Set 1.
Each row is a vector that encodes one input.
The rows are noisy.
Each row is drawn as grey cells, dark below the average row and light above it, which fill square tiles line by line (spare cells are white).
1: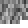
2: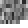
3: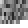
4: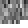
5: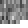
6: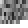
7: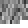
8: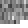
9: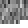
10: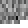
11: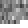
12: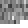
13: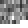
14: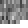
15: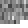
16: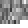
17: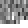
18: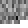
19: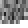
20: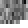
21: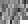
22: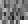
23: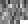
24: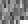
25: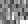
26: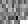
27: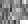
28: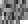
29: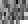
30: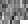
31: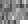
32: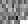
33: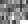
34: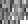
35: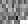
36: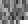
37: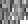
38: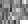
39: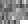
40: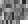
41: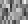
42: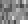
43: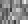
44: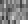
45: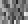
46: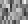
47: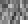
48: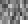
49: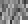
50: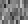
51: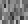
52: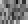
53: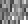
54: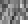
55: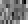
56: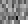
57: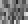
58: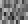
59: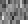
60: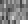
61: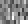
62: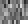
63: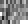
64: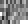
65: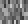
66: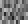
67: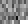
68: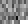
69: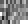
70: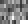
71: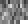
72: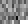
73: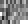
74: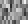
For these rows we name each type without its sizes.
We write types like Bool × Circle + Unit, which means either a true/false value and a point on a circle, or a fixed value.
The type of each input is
Line × Line + Tree + Unit.
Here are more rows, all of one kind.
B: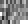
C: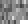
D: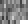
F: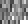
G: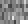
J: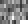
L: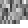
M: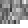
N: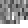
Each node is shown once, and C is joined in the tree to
D, G and M.
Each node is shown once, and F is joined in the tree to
M.
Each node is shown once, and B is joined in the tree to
D.
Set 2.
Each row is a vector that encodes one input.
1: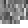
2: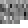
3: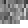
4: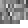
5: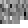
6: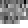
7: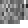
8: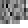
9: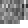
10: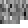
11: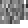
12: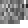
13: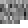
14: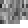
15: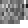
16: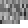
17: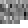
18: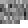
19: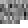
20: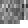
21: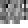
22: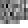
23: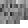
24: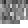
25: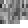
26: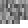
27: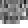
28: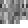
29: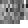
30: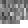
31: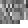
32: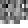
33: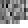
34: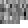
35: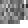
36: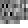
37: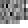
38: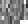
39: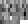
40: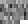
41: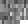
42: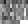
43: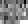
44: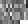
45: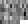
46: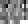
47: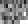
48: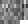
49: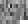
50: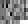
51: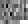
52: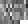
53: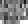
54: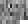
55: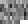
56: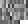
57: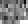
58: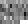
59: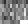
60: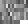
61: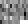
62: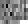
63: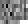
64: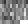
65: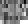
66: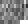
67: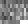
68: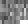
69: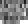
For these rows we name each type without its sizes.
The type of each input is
Circle × Line.
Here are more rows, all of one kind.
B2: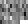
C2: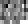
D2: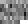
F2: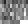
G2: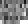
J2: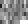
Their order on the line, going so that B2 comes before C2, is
D2, G2, J2, B2, C2, F2.
